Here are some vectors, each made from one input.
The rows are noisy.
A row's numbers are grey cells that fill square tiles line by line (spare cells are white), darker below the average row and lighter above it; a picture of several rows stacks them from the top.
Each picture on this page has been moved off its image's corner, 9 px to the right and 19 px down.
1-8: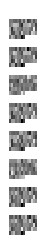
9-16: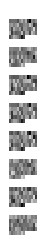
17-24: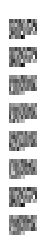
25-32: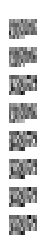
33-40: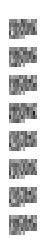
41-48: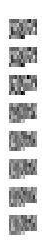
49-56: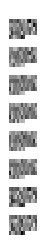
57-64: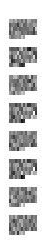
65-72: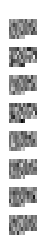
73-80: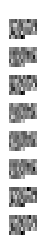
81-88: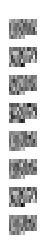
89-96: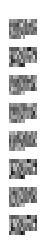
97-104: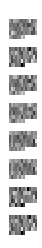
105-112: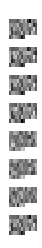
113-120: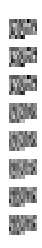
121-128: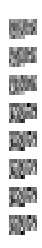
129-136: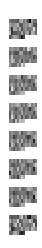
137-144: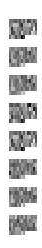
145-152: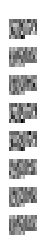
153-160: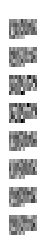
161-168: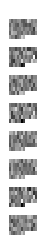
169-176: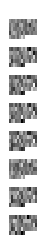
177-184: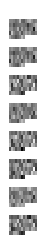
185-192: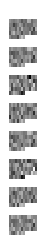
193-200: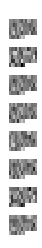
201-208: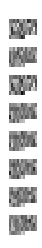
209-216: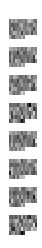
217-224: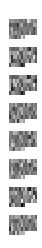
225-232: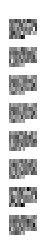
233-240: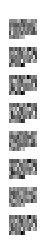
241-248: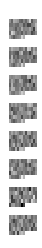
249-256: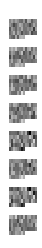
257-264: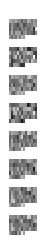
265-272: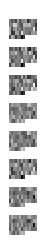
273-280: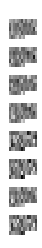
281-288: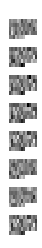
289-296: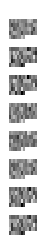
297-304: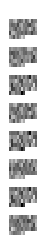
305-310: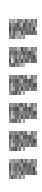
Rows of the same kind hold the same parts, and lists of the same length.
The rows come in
2 kinds.
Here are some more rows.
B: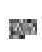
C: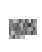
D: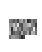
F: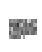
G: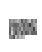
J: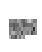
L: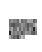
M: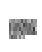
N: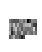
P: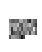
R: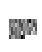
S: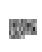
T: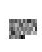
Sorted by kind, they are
B, D, N, P, R, T
C, F, G, J, L, M, S

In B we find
a node of a 9-node tree and a true/false value.
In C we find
a point on a 14-point circle and one of 8 labels.
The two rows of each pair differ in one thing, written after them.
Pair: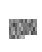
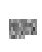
the label
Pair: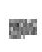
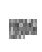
the place on the 14-point circle
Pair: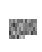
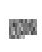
the place on the 14-point circle
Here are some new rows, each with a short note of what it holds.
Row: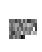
a node of a 9-node tree and a true/false value
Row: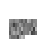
a point on a 14-point circle and one of 8 labels
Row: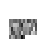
a node of a 9-node tree and a true/false value
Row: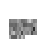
a point on a 14-point circle and one of 8 labels
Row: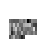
a node of a 9-node tree and a true/false value
